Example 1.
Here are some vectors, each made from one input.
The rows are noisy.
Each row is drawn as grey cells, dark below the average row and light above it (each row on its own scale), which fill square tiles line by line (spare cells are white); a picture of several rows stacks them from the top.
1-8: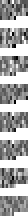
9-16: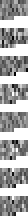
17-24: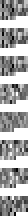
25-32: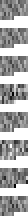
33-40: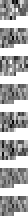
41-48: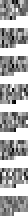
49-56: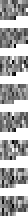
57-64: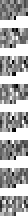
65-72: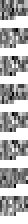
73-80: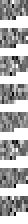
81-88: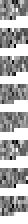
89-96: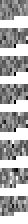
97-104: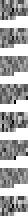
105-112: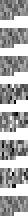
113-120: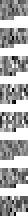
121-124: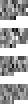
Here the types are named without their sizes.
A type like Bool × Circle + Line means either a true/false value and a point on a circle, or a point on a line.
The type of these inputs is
Circle + Line.
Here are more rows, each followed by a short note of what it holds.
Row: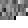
a point on a circle
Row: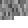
a point on a line
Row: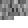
a point on a line
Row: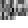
a point on a line
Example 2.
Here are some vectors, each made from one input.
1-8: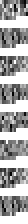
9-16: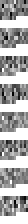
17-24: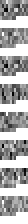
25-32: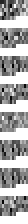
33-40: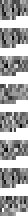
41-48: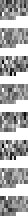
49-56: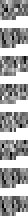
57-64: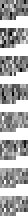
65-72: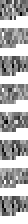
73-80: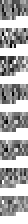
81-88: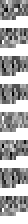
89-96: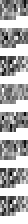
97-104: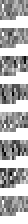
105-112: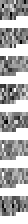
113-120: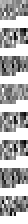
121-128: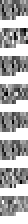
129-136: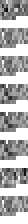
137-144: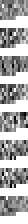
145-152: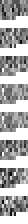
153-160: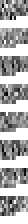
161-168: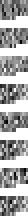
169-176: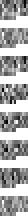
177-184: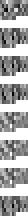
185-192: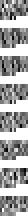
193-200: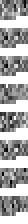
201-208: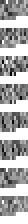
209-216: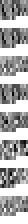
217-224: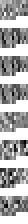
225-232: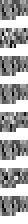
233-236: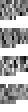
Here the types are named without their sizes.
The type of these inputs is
Bool × Bool × Bool + Line.
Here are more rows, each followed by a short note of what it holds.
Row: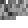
three true/false values
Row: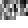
a point on a line
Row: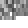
three true/false values
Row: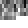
a point on a line
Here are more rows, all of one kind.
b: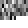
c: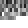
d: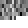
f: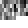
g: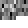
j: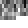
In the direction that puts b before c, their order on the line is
g, b, d, c, j, f.
